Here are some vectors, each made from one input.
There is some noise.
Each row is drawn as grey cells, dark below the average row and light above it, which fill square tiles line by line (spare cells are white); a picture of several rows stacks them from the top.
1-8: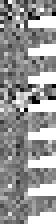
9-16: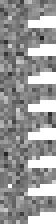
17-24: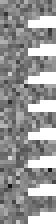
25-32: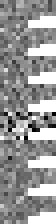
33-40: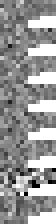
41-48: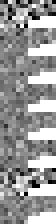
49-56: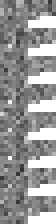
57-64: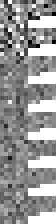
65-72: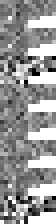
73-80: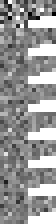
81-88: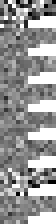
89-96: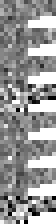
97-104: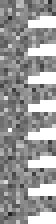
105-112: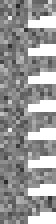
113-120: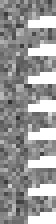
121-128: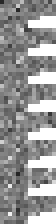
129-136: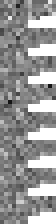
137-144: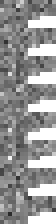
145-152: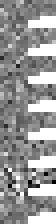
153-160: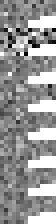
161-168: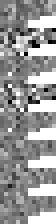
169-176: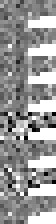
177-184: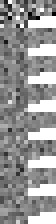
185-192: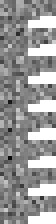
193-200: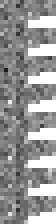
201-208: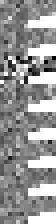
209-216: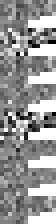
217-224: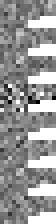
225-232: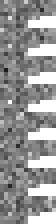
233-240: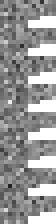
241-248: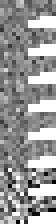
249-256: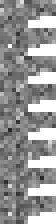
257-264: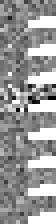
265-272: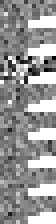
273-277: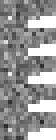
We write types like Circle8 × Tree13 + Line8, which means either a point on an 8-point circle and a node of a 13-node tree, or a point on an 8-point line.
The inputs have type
Bool × Circle8 × List2(Line5) + Line6.
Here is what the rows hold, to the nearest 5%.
About 90% of them hold a point on an 8-point circle and a true/false value, together with a list of up to two points on a 5-point line. The rest hold a point on a 6-point line.
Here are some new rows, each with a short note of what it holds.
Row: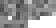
a point on an 8-point circle and a true/false value, together with a list of one item
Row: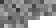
a point on an 8-point circle and a true/false value, together with the empty list
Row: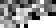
a point on a 6-point line
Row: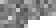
a point on an 8-point circle and a true/false value, together with a list of two items
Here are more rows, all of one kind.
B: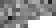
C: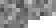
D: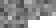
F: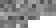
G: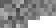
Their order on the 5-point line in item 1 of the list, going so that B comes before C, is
D, B, F, G, C.
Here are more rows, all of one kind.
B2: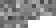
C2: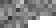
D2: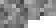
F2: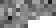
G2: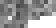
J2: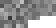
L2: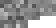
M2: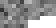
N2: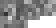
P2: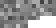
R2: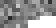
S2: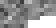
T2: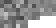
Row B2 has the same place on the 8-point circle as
D2, M2, P2 and S2.
